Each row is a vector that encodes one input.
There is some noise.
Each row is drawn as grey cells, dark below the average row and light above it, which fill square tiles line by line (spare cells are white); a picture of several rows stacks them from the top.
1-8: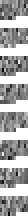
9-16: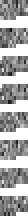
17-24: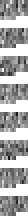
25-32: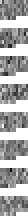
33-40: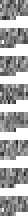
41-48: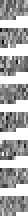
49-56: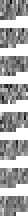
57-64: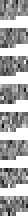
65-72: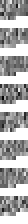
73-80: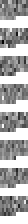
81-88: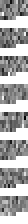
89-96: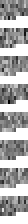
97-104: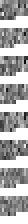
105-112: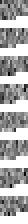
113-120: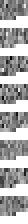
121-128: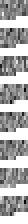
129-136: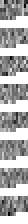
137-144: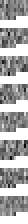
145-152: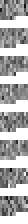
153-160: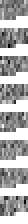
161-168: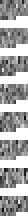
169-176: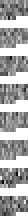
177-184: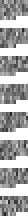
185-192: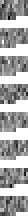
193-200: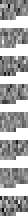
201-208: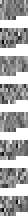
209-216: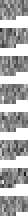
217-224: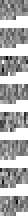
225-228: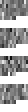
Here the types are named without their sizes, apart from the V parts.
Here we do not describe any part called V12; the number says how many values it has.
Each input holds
a point on a line and a true/false value, together with a list of values of V12.
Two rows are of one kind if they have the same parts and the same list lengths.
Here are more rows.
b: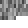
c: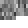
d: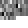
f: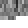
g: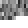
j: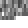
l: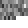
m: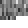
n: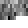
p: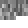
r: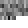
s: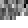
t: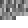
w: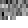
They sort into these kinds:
b, c, t, w
d, l, m, n, r
f, g, j, p, s

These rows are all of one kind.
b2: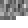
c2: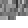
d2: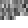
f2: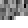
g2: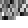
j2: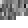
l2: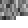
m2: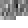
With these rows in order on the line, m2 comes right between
b2 and c2.
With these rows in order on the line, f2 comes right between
d2 and j2.
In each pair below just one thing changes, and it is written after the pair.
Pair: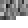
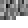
the value of V12 in item 2 of the list
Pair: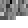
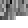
the value of V12 in item 2 of the list
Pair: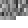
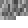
the value of V12 in item 1 of the list
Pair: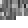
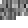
the value of V12 in item 2 of the list
